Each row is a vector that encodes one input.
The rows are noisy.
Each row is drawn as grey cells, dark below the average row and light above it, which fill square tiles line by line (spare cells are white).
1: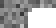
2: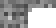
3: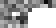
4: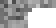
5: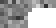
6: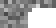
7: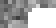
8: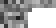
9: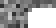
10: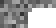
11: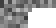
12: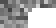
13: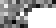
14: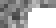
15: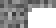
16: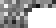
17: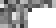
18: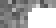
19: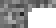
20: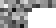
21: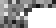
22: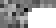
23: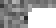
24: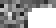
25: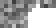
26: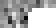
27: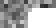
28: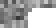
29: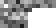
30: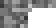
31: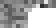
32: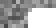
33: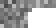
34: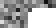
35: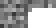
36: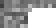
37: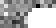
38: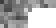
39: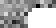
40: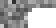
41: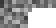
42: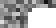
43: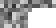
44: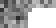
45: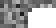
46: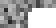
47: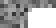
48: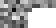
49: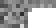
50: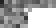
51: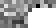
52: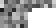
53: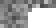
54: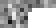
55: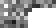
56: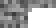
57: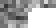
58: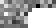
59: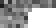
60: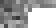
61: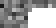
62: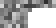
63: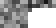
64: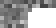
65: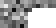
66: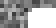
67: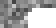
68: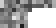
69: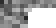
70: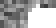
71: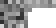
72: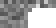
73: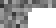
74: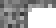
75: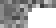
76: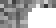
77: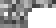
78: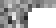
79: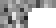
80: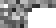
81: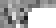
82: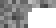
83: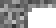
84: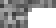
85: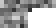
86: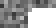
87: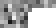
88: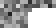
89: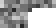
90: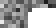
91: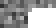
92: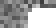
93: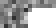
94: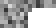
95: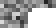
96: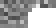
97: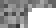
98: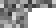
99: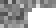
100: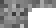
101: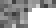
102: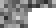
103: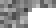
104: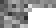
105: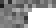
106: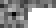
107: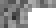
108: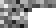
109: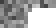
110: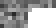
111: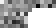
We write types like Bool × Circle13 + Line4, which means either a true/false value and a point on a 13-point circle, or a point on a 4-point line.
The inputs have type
Line6 + List2(Line4).
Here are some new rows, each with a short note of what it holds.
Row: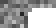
a list of one item
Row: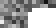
a point on a 6-point line
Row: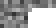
a list of one item
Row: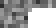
a list of one item
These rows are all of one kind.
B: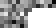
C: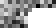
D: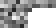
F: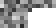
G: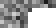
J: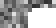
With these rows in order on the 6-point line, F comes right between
D and J.
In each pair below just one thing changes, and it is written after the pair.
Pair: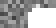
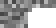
the place on the 4-point line in item 1 of the list
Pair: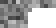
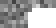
the place on the 4-point line in item 2 of the list
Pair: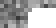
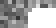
the place on the 4-point line in item 2 of the list
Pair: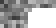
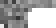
the place on the 4-point line in item 1 of the list
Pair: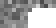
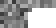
the place on the 4-point line in item 1 of the list
